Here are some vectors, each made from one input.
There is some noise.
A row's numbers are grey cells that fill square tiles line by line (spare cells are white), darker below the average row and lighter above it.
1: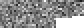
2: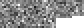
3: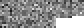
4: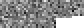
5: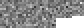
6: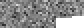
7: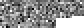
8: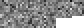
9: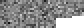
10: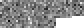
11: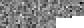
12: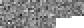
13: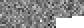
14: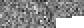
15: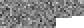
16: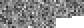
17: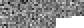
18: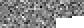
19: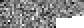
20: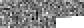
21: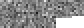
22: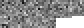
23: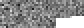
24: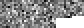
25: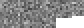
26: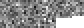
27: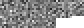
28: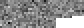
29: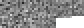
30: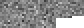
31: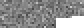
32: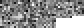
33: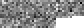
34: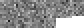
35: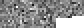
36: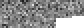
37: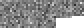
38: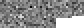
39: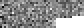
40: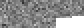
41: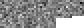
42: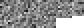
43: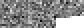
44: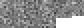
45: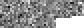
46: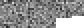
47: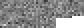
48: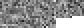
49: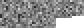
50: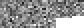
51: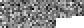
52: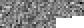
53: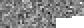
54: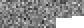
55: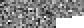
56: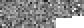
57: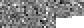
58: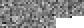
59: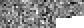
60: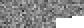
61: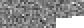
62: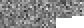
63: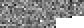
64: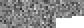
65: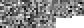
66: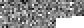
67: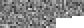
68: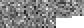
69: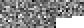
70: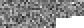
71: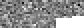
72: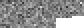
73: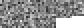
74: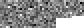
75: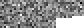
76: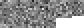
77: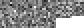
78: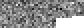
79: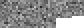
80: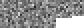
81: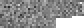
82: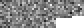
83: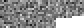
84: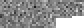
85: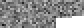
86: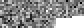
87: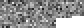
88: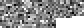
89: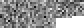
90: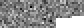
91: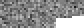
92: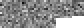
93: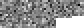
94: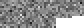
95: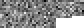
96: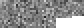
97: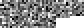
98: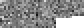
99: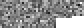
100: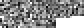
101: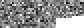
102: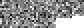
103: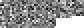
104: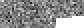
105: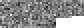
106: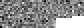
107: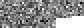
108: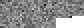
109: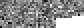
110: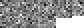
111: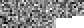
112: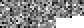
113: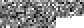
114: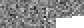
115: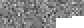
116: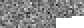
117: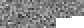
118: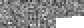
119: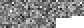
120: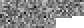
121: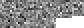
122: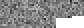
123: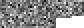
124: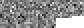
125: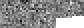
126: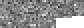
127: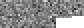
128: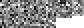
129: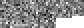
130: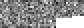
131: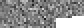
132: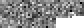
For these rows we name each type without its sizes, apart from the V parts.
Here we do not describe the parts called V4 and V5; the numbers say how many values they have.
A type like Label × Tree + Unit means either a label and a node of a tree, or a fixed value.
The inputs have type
Bool × Bool × Bool + (Circle + V4) × V5 + Unit.
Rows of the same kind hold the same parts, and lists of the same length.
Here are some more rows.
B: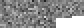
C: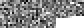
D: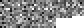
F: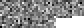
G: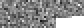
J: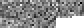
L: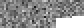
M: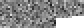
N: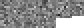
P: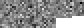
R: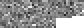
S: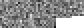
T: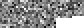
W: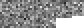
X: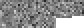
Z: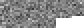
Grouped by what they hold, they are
B, F, P, T, X
C, G, L, M, R, S, W, Z
D, N
J

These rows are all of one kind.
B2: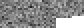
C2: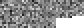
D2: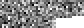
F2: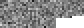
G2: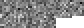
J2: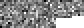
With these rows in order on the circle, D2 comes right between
G2 and J2.
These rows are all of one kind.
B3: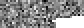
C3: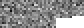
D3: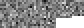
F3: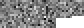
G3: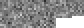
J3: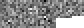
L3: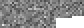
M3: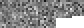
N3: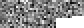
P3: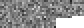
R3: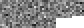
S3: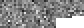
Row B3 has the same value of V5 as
C3, D3, F3 and G3.
